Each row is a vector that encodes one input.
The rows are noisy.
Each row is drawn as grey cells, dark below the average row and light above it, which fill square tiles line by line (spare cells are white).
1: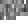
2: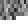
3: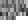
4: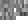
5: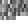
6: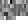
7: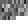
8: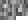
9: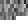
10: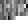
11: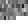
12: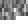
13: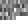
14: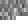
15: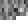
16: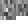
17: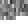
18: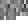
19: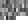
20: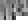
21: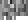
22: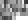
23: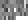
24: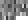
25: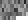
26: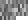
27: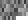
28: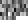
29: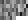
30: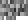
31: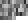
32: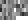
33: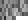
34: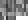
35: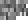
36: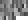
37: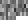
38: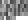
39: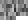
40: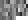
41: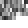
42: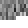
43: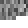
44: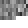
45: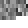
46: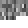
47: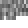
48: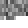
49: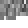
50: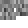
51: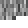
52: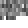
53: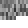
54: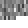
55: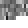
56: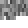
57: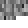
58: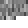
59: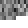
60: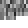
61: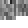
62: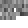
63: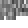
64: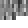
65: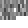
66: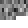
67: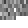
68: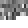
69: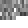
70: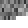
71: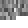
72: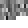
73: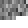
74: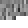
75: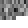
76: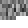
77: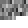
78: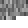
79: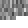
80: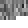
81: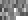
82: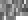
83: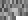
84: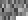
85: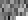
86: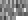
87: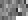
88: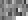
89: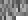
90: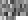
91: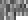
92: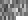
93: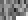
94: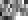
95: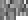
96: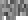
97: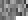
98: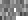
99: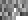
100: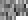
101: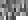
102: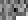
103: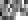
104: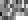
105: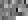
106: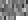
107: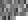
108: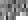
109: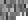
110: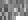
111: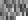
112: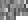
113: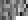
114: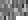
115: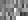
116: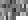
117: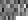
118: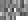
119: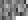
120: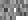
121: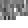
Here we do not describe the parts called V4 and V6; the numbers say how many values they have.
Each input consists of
either a value of V4 and a value of V6, or a list of up to two points on a 5-point line.
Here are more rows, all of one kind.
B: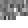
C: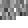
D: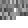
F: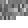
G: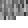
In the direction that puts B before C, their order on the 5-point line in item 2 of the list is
F, D, G, B, C.
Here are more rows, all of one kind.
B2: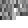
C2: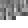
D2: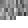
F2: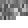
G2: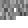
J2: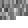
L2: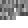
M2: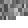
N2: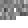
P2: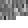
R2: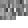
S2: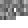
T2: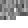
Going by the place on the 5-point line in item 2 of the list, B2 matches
F2, J2 and M2.
